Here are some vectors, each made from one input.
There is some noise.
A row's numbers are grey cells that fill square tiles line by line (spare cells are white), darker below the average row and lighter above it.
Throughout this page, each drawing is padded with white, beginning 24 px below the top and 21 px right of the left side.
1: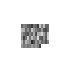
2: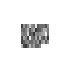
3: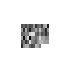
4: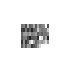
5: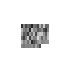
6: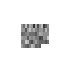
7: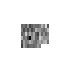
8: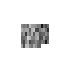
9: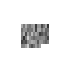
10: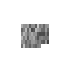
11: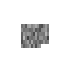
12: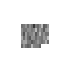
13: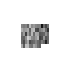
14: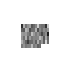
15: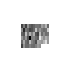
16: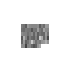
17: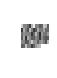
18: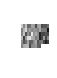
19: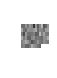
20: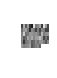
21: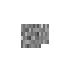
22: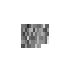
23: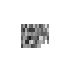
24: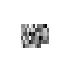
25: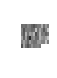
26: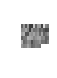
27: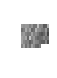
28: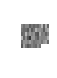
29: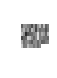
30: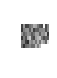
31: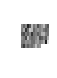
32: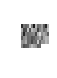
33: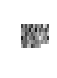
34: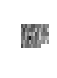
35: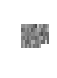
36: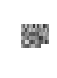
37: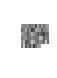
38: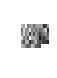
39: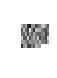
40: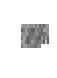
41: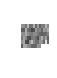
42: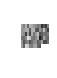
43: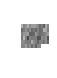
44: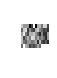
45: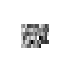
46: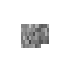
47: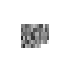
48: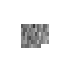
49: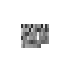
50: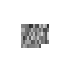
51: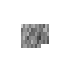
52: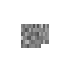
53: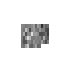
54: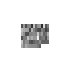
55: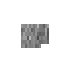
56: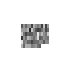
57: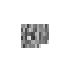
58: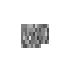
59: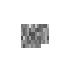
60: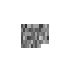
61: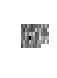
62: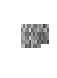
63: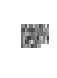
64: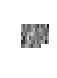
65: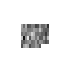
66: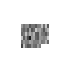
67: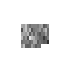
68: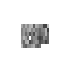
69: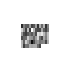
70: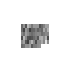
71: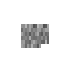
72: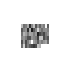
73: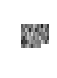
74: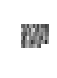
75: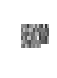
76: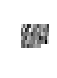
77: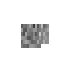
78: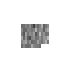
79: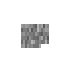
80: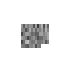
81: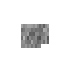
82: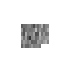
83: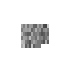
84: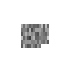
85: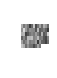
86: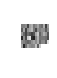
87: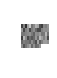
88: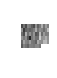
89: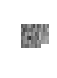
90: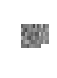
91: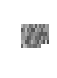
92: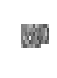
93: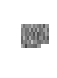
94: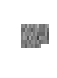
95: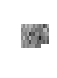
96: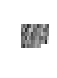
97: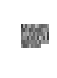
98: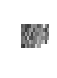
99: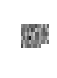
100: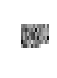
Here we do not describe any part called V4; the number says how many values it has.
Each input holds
a value of V4, together with either a point on a 5-point line, or a node of a 7-node tree.
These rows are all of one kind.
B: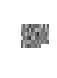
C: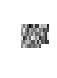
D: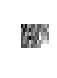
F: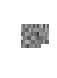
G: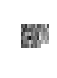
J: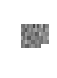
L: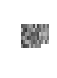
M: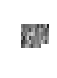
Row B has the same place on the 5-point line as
F and L.
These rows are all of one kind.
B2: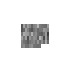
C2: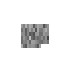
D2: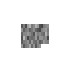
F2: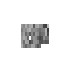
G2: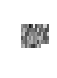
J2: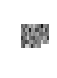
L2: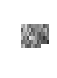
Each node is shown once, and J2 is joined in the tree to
D2.
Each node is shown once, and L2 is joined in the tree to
B2.
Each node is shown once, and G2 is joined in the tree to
C2 and F2.
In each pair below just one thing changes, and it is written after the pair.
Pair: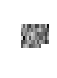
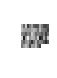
the place on the 5-point line
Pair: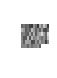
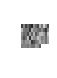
the place on the 5-point line
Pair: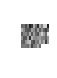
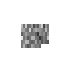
the value of V4
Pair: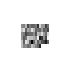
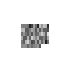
the place on the 5-point line
